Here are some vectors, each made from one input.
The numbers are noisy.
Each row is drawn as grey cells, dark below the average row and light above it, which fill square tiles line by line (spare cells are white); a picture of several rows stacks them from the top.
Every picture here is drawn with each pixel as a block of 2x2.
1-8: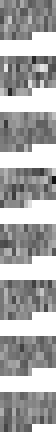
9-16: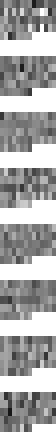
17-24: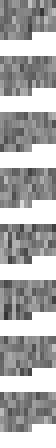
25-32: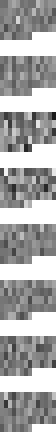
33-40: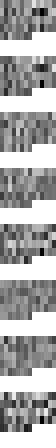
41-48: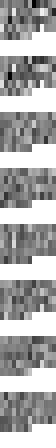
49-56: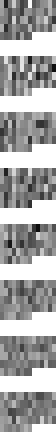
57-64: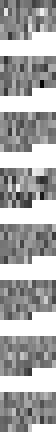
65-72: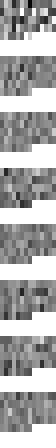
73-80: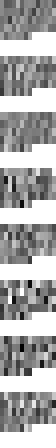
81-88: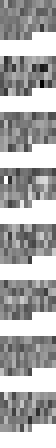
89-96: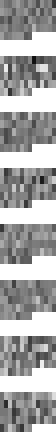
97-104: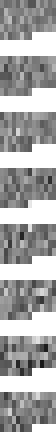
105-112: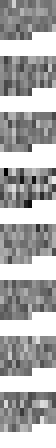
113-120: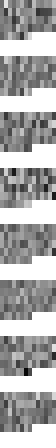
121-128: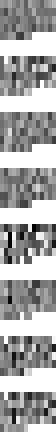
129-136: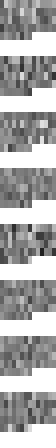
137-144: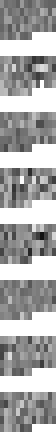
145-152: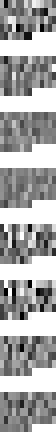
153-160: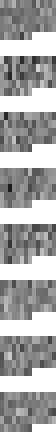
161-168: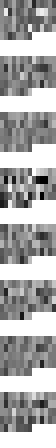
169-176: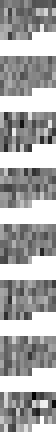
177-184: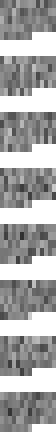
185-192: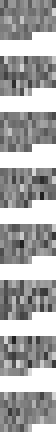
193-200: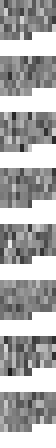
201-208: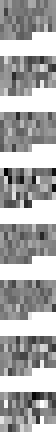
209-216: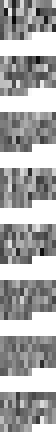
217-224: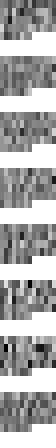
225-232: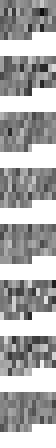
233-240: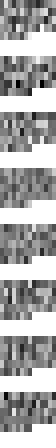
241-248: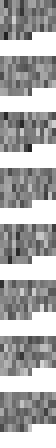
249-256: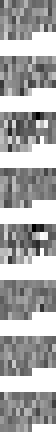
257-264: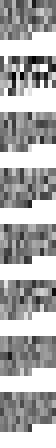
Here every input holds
four true/false values, together with either a point on a 10-point circle, or a point on an 11-point circle.
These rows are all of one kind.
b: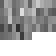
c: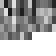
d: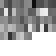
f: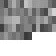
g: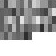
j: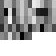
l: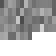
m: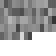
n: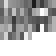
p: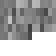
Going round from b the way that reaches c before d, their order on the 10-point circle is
b, j, p, m, g, c, d, n, f, l.
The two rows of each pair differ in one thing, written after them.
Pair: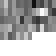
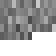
one of the four true/false values
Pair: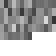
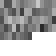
one of the four true/false values
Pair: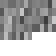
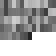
the place on the 10-point circle
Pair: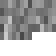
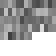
the place on the 10-point circle
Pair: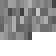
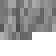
one of the four true/false values
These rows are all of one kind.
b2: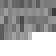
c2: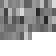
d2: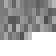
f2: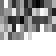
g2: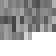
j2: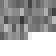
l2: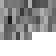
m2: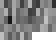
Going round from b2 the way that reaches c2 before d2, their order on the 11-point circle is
b2, j2, m2, g2, c2, l2, f2, d2.
